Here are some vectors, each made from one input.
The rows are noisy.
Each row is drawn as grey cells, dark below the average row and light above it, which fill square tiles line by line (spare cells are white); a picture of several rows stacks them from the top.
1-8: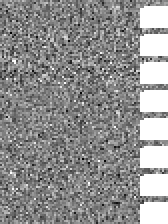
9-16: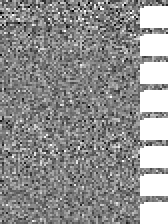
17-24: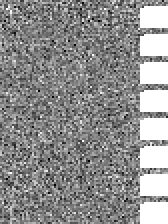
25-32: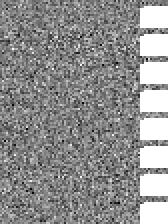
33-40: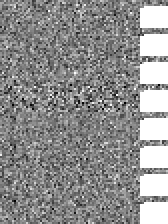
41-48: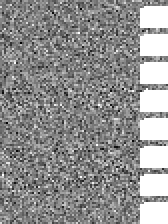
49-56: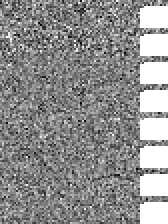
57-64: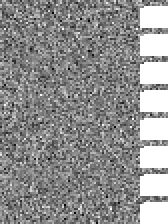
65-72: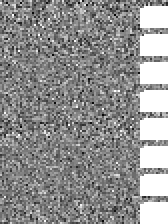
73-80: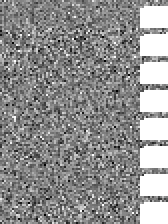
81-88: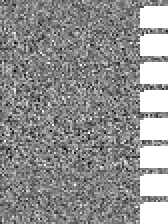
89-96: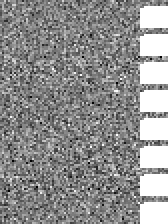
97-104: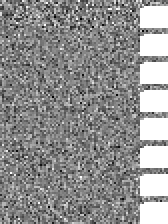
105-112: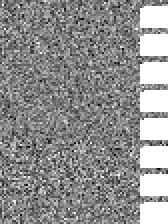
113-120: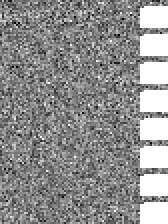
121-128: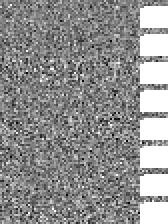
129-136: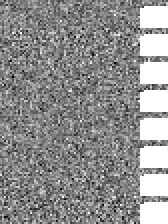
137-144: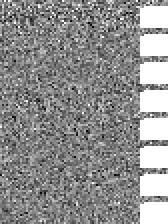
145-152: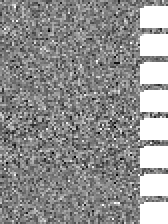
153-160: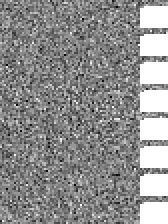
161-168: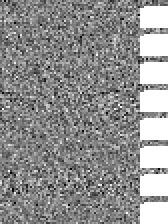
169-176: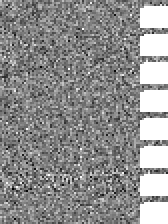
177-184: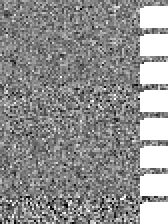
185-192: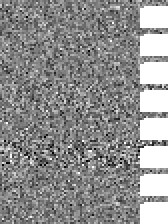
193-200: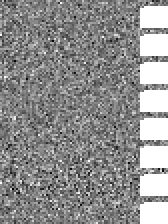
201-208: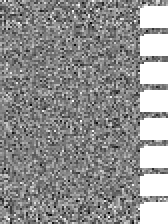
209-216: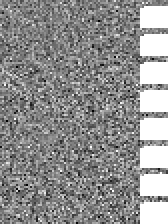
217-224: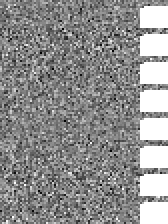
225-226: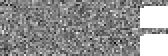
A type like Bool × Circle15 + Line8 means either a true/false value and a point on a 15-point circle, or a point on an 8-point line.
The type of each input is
Bool × Circle10 × (Label8 + Line5).
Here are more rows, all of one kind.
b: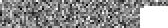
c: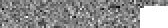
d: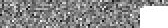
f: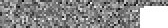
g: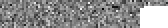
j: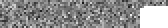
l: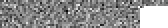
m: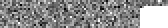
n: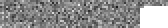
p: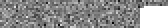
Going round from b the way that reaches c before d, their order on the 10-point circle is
b, f, p, n, l, j, c, d, g, m.
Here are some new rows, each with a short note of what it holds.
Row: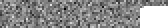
a point on a 10-point circle, one of 8 labels and a true/false value
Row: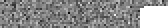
a point on a 10-point circle, a point on a 5-point line and a true/false value
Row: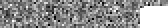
a point on a 10-point circle, a point on a 5-point line and a true/false value
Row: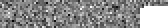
a point on a 10-point circle, one of 8 labels and a true/false value
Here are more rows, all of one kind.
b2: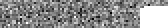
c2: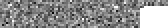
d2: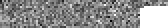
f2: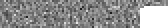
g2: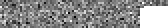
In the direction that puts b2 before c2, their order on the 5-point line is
f2, d2, g2, b2, c2.
